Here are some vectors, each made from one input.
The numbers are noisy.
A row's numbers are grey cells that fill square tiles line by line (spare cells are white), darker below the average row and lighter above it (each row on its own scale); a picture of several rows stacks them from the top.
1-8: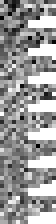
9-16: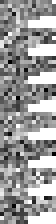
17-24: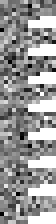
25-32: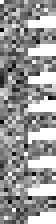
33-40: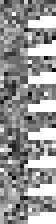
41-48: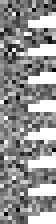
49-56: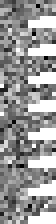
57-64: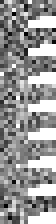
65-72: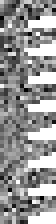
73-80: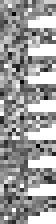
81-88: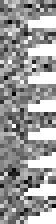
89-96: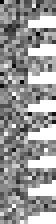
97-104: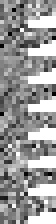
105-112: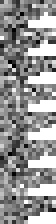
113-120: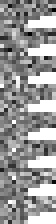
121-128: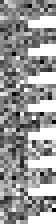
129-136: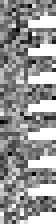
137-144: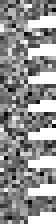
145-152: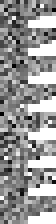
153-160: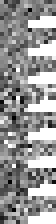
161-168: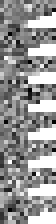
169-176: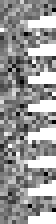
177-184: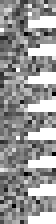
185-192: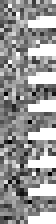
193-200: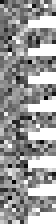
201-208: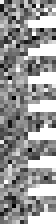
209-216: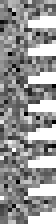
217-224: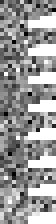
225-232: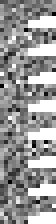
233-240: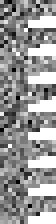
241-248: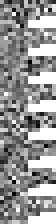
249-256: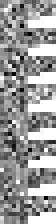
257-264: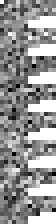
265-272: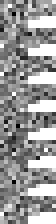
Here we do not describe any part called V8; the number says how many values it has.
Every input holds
a true/false value, together with either a point on a 6-point line, or a value of V8.
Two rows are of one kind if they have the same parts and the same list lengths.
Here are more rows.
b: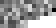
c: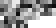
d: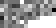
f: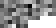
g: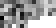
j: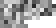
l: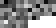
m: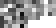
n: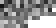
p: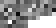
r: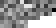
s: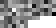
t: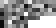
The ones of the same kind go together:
b, d, g, j, l, m, n, r, s
c, f, p, t

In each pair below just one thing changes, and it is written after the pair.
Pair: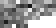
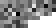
the true/false value
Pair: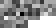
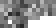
the place on the 6-point line
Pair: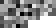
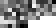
the place on the 6-point line
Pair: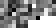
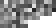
the true/false value
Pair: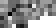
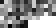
the place on the 6-point line
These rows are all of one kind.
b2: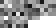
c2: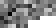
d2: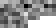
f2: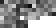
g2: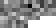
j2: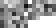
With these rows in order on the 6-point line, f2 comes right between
c2 and g2.
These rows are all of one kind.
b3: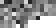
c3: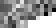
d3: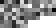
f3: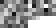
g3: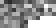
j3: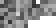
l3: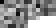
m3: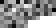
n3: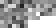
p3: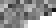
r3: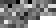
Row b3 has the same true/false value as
f3, g3, j3 and n3.
